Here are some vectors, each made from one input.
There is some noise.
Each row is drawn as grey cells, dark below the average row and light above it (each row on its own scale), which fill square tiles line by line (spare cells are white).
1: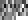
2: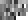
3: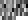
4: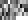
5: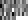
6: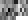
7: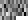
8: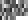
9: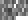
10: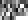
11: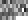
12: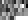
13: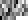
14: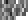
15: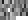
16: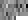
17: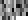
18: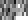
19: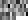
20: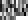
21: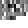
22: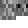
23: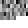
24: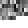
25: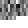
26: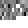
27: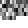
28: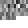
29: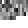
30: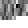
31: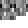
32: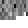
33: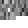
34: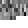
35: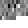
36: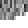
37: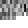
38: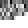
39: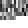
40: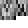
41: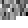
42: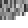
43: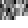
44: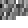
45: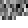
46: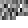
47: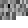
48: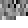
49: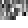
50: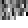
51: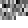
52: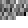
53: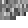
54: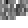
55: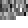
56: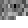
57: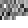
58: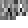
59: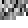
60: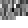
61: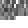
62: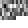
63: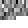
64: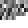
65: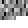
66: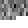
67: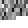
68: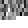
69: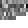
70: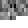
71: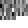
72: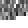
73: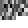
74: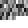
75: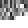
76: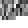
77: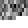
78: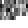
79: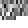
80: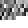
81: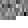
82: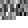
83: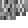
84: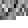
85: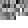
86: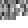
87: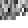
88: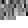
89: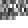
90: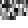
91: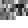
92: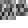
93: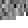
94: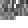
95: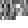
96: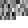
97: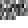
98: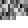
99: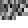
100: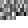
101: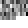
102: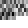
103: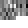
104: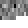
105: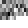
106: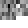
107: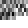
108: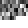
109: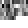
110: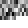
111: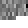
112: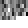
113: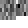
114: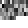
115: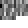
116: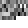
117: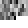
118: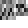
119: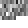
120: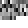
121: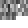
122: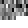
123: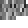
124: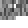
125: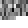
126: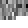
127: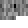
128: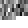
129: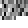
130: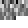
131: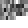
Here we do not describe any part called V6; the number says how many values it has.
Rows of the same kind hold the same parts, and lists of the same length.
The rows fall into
2 kinds.
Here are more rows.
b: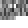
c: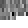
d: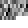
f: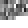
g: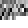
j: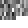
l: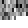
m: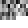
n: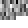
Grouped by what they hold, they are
b, d, f, n
c, g, j, l, m

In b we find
a point on a 7-point line and a value of V6.
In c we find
a node of an 11-node tree and a value of V6.
